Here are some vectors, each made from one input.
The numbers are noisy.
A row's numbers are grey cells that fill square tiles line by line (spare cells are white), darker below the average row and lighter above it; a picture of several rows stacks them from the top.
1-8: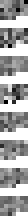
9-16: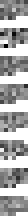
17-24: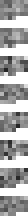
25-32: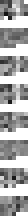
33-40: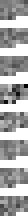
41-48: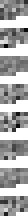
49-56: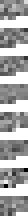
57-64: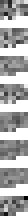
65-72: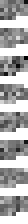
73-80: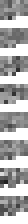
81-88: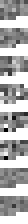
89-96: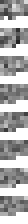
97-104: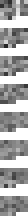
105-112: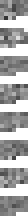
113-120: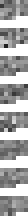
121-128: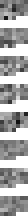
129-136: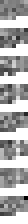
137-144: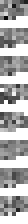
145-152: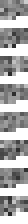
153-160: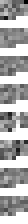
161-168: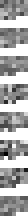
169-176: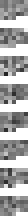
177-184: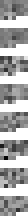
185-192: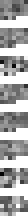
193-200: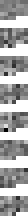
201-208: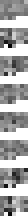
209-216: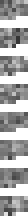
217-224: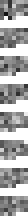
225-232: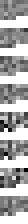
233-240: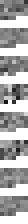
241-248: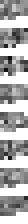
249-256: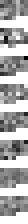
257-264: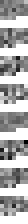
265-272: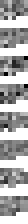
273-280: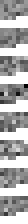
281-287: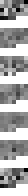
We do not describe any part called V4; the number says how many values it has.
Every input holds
either one of 7 labels, a true/false value and a value of V4, or a list of up to two points on a 6-point line.
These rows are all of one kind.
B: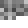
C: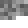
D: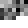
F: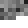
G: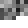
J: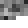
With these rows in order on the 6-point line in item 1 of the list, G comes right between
C and D.
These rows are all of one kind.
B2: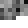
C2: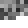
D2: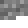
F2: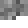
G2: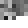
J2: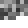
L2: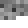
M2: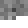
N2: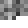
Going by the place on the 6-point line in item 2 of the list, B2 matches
G2 and L2.
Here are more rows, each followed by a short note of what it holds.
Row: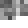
one of 7 labels, a true/false value and a value of V4
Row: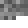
the empty list
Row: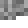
one of 7 labels, a true/false value and a value of V4
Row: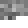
one of 7 labels, a true/false value and a value of V4
